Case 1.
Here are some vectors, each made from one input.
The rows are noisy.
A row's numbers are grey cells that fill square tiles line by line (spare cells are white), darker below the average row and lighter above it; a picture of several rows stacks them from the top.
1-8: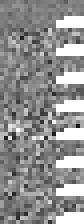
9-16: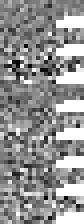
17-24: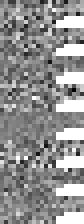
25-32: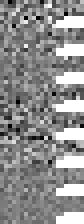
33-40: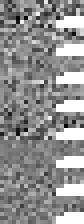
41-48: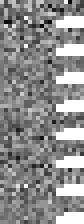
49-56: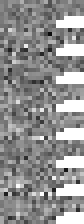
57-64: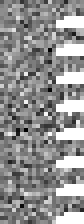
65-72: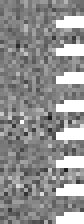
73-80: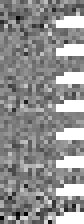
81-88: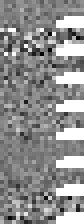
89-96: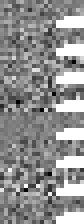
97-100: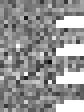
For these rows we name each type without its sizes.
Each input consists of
a list of points on a line.
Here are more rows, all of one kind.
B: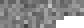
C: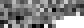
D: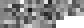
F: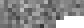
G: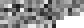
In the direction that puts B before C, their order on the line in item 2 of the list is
D, F, B, C, G.
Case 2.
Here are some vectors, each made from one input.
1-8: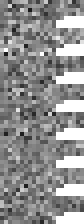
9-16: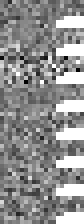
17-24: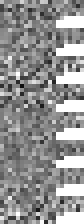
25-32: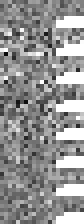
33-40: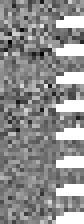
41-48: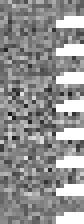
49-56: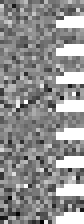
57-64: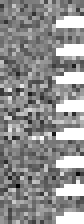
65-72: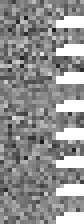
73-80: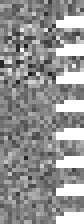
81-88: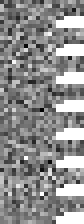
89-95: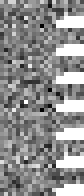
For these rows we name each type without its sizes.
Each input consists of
a point on a line, together with either a point on a circle, or a fixed value.
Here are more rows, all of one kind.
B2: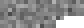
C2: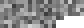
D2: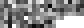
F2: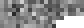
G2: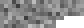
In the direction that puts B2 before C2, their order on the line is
D2, G2, B2, C2, F2.
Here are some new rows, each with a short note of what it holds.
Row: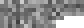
a point on a circle and a point on a line
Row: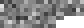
a point on a circle and a point on a line
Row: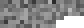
a point on a line
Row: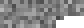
a point on a circle and a point on a line
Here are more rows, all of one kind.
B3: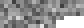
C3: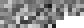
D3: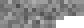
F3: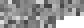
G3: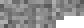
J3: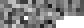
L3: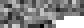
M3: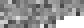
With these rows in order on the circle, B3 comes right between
C3 and D3.
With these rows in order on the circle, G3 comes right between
J3 and L3.
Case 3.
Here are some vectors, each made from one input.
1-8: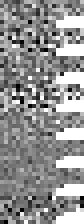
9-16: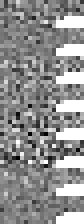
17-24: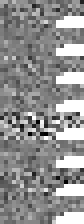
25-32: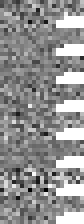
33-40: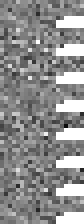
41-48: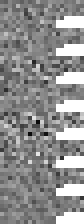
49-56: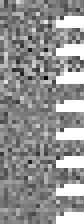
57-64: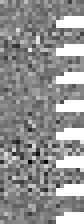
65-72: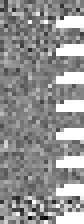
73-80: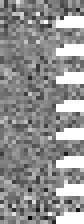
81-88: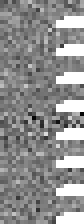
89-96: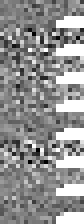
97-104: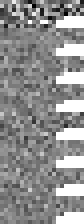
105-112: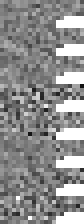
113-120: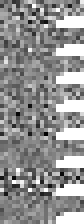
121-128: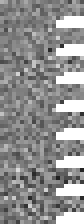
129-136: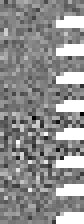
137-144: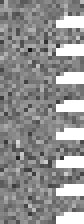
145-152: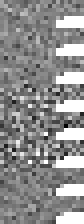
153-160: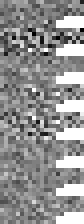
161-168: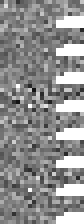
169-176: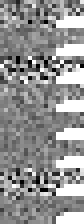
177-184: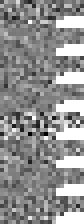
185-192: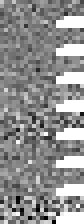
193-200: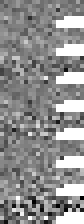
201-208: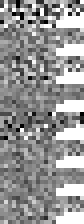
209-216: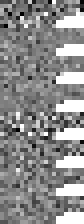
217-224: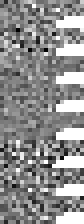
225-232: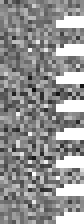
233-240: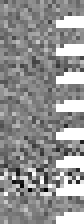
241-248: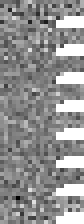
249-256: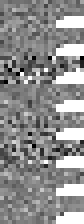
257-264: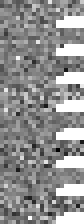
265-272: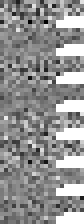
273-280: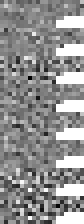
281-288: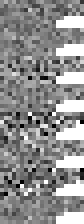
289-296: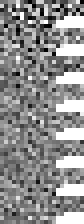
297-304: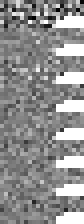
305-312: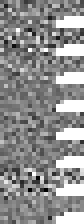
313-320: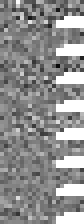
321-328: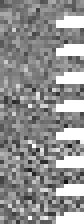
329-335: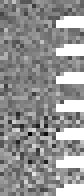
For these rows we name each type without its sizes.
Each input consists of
either a point on each of two circles, or a fixed value.
